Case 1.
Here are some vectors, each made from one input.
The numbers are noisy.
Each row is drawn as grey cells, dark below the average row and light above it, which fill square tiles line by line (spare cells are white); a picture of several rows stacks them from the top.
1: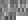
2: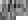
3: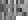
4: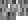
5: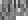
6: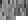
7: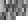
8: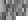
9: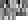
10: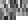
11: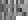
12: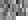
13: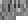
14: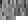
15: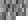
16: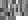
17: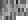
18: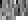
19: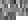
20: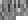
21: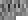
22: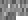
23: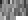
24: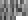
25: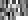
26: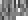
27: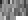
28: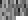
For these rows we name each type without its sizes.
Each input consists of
a point on a line.
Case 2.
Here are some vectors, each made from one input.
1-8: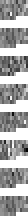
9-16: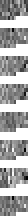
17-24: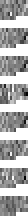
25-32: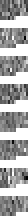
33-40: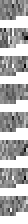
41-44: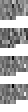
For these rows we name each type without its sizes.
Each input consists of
either a fixed value, or a node of a tree.
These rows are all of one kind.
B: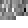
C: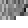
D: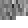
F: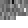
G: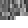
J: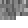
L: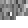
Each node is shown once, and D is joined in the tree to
J and L.
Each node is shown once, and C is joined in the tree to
B and J.
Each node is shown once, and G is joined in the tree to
F.
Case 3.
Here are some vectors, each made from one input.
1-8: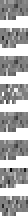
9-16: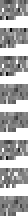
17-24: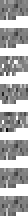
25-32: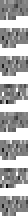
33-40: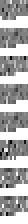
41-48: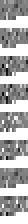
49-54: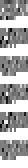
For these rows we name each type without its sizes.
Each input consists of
a point on a line.
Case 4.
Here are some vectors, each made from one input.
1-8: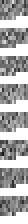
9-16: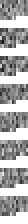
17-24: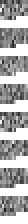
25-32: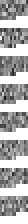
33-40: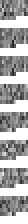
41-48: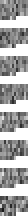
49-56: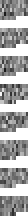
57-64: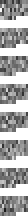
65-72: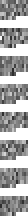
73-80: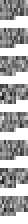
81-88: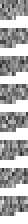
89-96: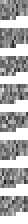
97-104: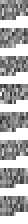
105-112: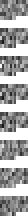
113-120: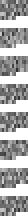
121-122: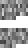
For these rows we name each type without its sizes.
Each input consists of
a point on a circle.
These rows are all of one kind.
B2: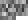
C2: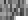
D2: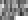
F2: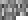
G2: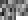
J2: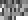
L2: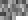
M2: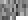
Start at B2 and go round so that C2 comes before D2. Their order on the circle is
B2, C2, D2, J2, G2, L2, F2, M2.
